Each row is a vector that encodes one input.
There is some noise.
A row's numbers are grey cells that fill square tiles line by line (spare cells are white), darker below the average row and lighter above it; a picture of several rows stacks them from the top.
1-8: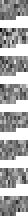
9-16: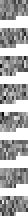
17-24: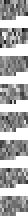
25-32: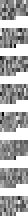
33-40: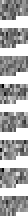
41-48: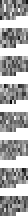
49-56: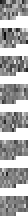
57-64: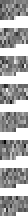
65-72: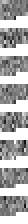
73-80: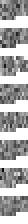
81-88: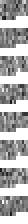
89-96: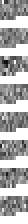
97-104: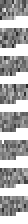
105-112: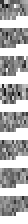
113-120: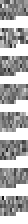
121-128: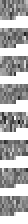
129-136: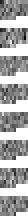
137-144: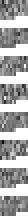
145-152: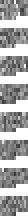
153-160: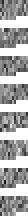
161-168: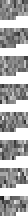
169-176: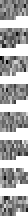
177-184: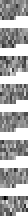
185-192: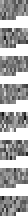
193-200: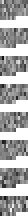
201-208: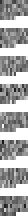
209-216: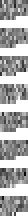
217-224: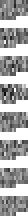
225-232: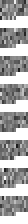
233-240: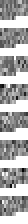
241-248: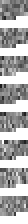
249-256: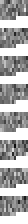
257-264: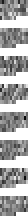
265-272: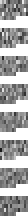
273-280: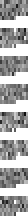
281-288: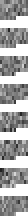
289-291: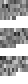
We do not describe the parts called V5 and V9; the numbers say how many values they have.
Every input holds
four true/false values and a value of V5, together with either a node of an 11-node tree, or a value of V9.
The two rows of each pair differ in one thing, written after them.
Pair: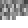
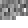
the node of the tree
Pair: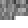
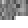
the node of the tree
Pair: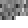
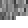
the value of V5
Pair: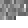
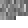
the node of the tree
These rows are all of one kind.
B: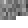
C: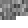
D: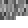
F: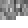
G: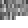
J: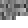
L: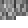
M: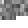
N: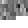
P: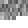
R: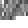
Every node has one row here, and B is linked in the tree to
J and N.
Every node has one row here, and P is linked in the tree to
R.
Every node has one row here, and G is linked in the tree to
M.
